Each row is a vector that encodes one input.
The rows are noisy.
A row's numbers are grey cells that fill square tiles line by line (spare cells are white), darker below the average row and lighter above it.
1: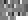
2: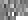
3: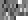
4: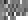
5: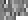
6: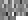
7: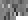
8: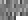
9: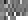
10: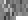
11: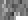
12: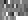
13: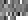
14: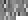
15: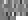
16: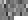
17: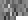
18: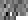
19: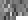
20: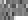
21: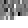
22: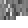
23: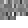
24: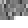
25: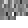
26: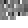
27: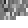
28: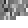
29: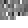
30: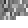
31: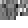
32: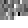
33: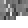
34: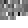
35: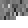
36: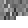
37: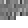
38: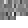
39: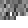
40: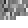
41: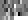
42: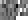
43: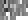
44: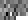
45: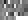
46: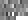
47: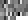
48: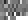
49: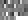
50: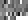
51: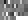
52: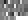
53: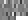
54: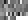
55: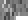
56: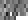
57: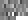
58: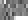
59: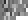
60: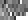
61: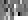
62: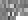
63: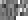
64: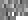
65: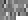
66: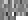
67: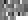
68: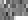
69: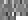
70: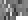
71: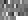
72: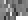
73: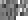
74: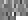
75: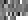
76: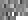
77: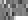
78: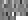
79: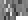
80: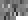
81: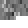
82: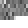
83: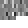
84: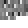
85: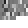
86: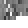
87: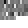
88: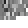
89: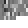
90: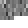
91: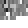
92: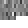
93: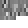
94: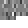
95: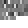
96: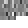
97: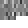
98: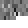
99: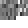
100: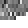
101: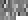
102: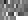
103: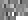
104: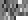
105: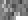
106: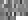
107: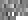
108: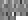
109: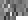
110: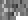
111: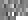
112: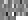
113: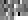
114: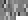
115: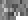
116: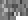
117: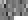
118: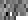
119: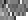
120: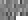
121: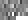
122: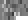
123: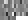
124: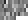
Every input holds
a true/false value, together with either a point on a 7-point line, or a node of a 9-node tree.
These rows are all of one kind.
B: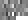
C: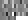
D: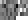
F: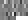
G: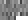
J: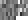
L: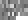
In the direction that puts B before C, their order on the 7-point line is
L, B, C, F, G, J, D.
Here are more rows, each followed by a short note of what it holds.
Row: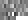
a point on a 7-point line and a true/false value
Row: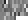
a point on a 7-point line and a true/false value
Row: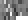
a node of a 9-node tree and a true/false value
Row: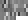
a point on a 7-point line and a true/false value
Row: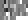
a point on a 7-point line and a true/false value
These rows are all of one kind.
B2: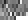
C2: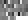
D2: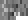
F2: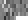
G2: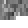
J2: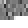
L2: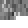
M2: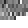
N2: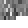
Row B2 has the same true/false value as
C2 and M2.
